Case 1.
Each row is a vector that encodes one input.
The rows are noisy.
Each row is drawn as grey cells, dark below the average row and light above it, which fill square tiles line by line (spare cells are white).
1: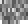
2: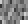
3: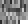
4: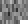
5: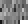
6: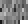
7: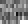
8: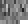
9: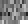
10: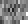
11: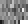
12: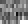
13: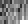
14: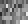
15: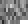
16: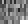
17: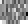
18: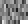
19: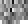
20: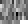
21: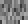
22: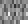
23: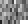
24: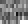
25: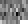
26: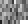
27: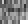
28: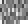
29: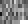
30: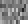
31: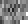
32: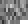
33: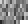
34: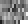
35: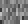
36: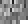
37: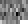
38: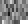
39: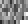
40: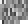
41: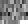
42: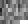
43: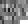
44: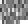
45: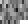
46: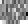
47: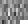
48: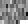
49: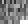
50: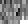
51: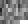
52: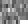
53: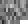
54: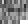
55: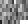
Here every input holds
a node of each of two 8-node trees.
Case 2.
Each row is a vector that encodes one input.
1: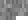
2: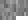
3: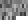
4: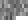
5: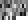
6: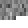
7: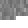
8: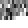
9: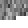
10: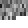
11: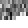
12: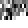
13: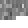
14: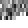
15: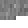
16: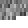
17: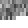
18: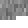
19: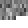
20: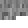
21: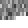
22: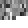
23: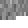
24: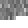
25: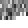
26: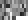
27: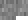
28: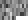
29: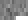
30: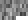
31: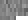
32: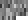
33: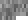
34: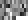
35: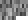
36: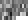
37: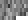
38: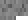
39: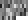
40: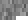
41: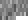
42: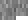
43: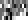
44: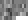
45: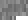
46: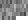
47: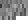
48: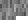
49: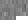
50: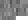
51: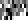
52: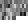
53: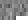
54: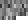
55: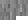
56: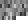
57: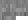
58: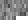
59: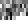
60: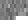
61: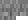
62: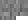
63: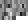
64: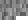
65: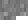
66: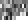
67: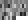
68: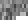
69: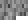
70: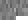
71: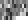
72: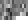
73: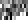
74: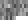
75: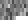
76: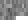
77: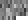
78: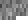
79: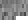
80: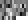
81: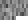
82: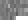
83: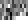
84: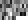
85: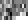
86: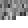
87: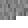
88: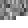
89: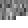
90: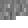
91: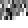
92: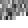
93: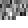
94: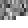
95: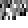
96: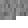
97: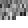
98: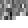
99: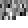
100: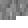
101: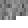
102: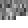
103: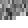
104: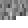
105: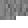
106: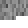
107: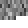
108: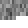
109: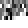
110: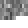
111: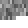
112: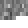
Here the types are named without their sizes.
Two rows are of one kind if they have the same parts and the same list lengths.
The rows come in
2 kinds.
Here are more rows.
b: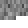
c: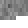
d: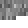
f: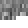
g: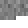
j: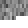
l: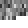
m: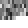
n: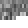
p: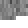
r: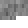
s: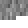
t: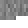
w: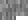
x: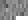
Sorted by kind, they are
b, c, d, f, g, l, m, n, p, r, s, t, w
j, x

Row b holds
a point on a line and four true/false values.
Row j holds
a point on a line.
